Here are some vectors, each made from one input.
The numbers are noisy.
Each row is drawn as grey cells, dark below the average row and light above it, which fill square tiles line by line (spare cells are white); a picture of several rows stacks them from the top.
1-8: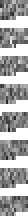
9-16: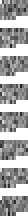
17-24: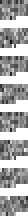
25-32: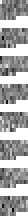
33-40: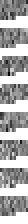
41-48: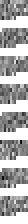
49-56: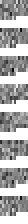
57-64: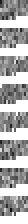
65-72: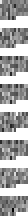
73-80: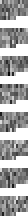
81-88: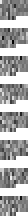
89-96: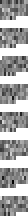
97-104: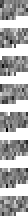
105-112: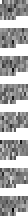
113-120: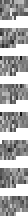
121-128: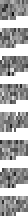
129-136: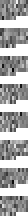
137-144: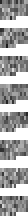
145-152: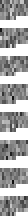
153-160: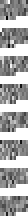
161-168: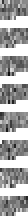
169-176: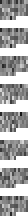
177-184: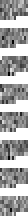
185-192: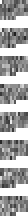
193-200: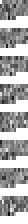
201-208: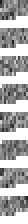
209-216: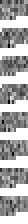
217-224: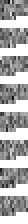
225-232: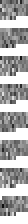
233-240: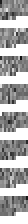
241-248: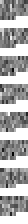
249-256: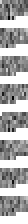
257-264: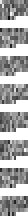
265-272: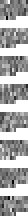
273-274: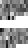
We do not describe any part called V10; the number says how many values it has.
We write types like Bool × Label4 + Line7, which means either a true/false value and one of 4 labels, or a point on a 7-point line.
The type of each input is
Label6 + Line16 × V10.
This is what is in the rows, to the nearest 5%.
About 25% of them hold one of 6 labels. The rest hold a point on a 16-point line and a value of V10.
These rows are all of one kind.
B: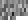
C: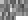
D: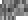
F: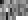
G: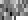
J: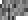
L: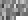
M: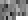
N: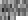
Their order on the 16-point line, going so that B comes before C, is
F, B, M, C, J, D, N, L, G.
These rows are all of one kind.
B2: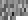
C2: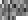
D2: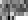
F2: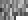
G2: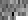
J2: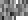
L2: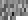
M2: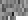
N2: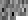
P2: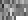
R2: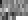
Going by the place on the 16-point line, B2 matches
L2, M2 and N2.
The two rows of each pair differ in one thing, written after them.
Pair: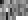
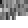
the value of V10
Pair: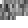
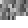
the value of V10
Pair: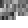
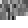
the place on the 16-point line
